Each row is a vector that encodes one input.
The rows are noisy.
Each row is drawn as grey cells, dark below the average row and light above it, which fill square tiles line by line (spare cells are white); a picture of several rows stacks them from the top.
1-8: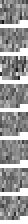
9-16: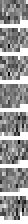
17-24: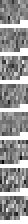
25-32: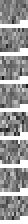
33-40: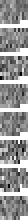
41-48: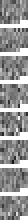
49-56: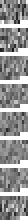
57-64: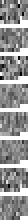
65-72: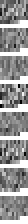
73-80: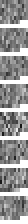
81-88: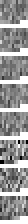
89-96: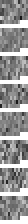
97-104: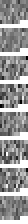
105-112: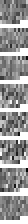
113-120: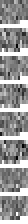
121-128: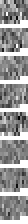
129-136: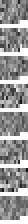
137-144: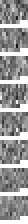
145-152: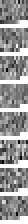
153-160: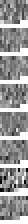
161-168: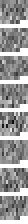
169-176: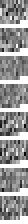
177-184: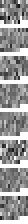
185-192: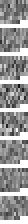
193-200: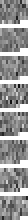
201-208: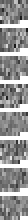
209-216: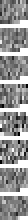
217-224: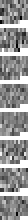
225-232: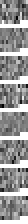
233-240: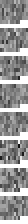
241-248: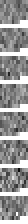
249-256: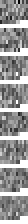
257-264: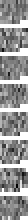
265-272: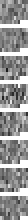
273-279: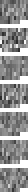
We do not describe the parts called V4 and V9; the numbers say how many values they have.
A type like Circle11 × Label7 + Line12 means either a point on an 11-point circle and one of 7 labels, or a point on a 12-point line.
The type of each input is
Bool × List2(Line10) + (Line5 + Tree11) × V4 × V9.
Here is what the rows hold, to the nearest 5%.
About 50% of them hold a true/false value, together with a list of up to two points on a 10-point line. The rest hold a value of V4 and a value of V9, together with either a point on a 5-point line, or a node of an 11-node tree.
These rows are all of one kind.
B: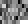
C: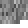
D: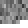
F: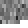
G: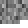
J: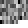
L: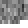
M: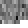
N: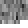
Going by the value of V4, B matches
J and L.
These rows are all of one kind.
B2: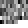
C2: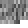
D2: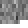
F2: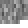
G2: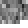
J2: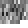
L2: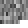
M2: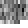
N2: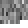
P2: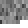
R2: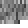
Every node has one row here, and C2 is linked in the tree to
B2, D2 and G2.
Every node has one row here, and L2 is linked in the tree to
F2 and G2.
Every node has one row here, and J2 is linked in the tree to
N2 and P2.
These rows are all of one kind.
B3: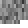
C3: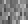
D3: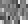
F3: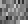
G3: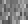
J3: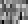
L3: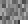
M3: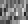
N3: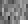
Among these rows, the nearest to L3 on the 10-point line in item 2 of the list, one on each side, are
D3 and J3.
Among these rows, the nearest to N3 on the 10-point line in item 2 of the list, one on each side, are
C3 and G3.
